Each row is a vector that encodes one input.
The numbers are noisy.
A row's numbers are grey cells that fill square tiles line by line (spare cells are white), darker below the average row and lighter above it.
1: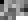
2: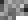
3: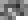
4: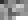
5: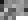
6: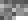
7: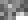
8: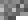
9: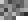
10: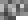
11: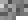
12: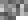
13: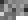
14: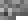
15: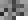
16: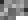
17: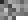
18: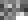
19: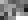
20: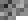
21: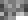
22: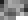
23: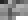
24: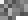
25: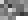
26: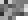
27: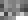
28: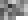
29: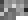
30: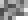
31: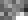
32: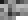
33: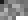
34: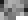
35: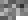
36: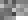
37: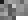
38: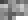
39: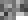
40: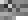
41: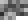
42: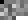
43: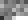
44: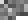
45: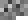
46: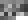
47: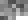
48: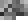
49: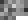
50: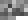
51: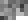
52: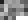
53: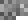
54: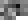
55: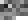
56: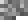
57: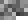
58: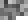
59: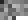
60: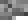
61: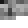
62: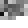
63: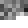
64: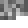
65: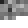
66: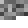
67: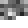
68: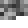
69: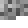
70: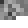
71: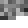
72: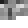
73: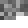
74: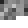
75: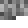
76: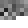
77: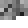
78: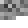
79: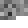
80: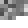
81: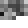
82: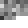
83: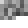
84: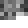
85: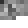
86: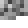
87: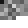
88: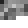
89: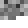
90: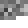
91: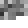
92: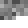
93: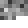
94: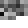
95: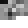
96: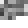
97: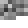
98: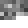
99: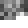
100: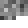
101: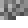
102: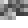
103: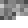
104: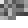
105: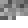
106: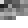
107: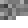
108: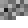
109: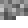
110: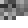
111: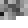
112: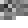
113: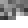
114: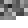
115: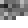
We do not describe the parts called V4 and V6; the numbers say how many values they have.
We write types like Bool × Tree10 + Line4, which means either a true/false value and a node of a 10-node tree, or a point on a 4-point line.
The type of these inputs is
Bool × V4 + Label5 × V6.
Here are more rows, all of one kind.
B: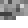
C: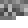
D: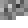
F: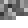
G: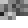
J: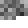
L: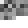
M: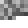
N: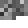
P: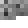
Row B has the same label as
C and F.
